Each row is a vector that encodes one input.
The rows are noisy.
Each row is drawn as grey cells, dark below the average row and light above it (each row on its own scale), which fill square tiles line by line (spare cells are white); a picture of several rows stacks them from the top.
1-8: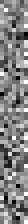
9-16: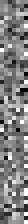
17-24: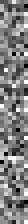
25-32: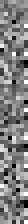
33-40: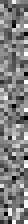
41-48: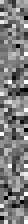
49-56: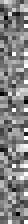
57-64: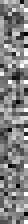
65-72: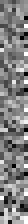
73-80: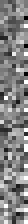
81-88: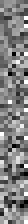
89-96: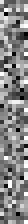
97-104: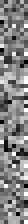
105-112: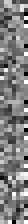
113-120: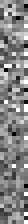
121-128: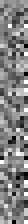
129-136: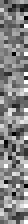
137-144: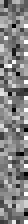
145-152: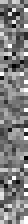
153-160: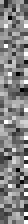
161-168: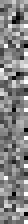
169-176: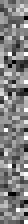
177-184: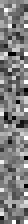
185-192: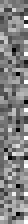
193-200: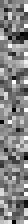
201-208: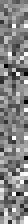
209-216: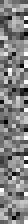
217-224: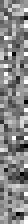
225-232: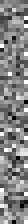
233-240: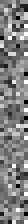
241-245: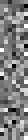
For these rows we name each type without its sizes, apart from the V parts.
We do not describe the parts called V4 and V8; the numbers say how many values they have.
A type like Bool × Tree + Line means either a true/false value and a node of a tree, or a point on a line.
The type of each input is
(Bool × Bool × Bool × Bool × Bool + V4) × V8 + Label.
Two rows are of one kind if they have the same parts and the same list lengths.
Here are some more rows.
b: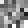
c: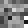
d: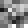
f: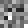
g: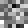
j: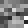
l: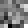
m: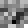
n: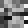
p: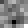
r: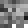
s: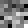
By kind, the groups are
b, d, m, p, r, s
c, j, n
f, g, l

